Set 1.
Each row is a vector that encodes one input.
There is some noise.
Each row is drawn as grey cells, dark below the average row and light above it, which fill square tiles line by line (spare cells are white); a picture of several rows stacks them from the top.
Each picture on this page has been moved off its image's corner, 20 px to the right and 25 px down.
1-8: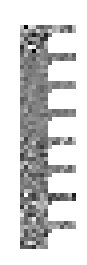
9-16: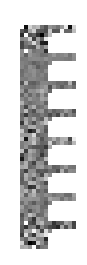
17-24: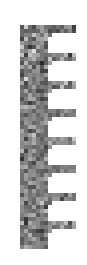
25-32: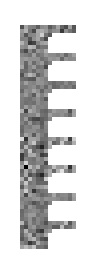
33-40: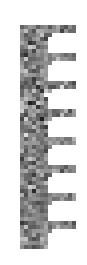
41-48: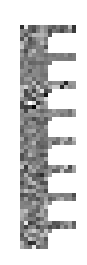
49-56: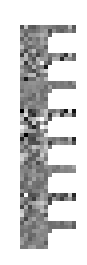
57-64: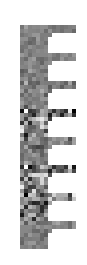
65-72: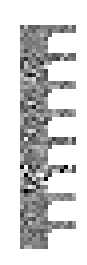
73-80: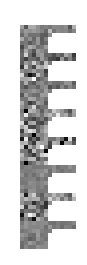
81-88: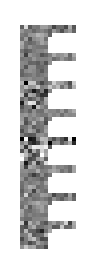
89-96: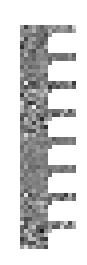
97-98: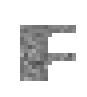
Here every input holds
a list of up to two points on a 5-point line.
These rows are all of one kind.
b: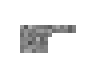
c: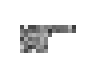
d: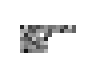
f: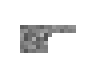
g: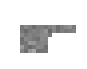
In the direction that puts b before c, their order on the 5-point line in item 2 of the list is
b, d, c, f, g.
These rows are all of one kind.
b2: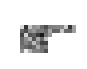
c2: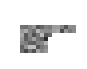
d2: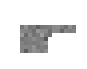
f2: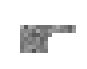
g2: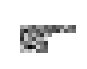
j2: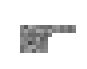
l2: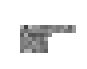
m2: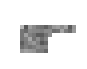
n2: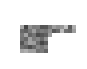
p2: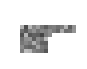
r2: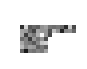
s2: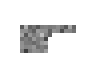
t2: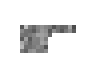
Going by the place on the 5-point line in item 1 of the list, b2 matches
g2, l2, p2 and t2.
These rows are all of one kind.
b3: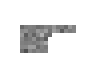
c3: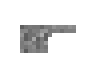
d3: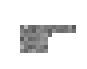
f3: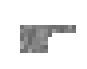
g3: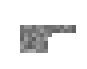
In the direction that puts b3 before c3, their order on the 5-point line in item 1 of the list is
g3, f3, d3, b3, c3.
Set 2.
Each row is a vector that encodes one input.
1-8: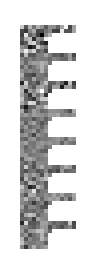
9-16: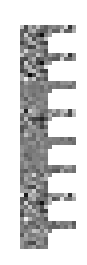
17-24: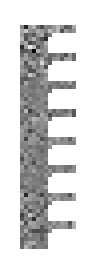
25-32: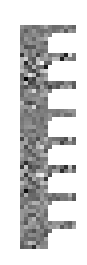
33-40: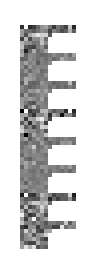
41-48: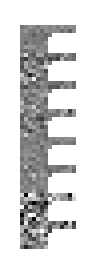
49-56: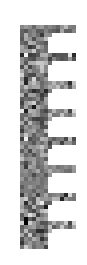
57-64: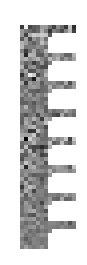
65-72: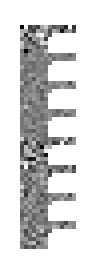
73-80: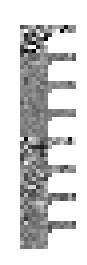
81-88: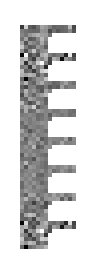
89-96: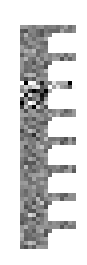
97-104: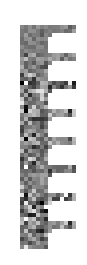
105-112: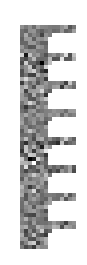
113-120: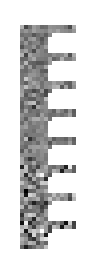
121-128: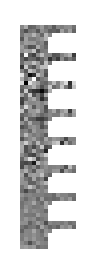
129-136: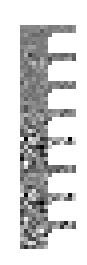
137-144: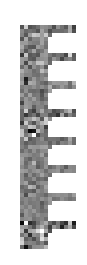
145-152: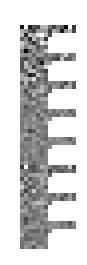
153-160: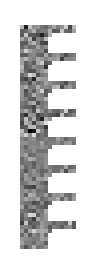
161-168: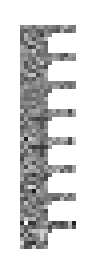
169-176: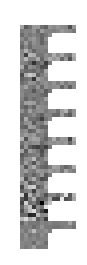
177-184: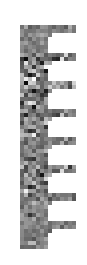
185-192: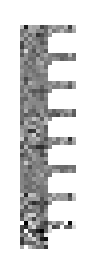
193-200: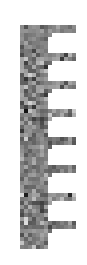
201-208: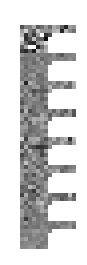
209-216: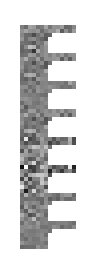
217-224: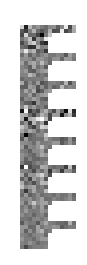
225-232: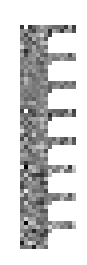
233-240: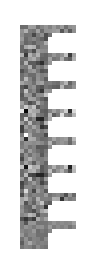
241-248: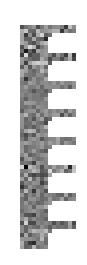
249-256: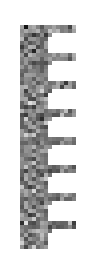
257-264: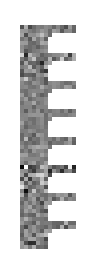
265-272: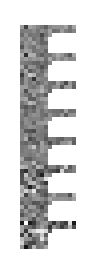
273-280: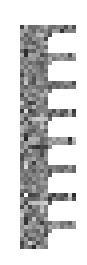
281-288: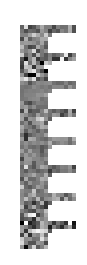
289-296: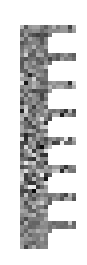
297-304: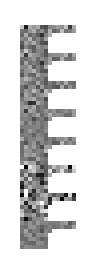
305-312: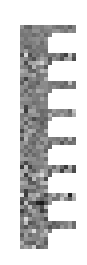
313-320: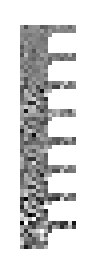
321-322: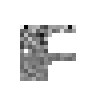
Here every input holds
a point on a 7-point line, together with either a point on an 11-point circle, or a fixed value.
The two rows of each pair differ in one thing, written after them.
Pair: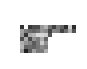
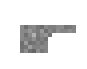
the place on the 7-point line
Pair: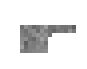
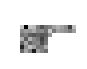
the place on the 7-point line
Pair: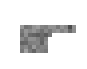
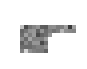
the place on the 7-point line
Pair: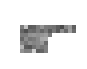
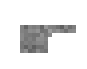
the place on the 11-point circle
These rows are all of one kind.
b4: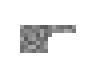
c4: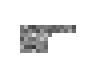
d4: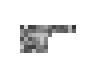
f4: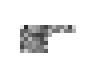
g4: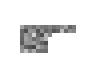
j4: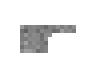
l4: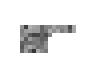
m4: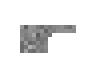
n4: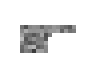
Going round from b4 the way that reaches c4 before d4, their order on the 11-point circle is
b4, f4, j4, m4, g4, c4, d4, l4, n4.
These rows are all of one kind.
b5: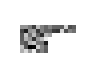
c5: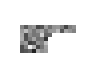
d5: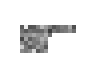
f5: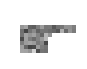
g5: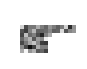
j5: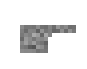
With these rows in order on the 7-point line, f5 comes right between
g5 and j5.
